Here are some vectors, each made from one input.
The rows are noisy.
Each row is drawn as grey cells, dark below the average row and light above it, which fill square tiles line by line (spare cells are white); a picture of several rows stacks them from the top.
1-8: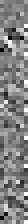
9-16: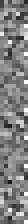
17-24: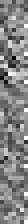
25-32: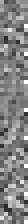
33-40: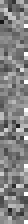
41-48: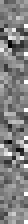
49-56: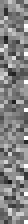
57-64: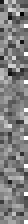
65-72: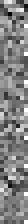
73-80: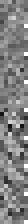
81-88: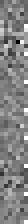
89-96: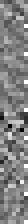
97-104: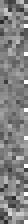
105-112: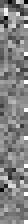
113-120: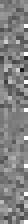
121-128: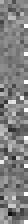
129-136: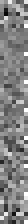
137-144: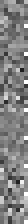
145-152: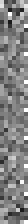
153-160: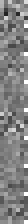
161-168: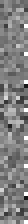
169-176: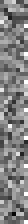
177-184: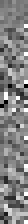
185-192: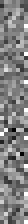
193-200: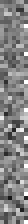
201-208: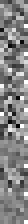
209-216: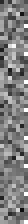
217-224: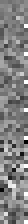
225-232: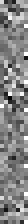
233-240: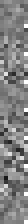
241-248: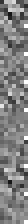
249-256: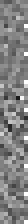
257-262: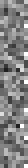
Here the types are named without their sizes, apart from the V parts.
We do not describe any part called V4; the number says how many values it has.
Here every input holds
a list of items, each a point on a line and a value of V4.
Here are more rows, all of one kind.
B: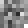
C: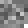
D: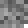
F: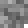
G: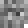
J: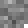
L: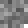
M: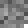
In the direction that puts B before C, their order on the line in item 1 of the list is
J, F, B, C, D, G, M, L.
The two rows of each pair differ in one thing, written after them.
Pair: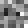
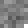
the value of V4 in item 1 of the list
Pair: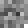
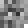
the place on the line in item 1 of the list
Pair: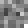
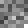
the place on the line in item 1 of the list
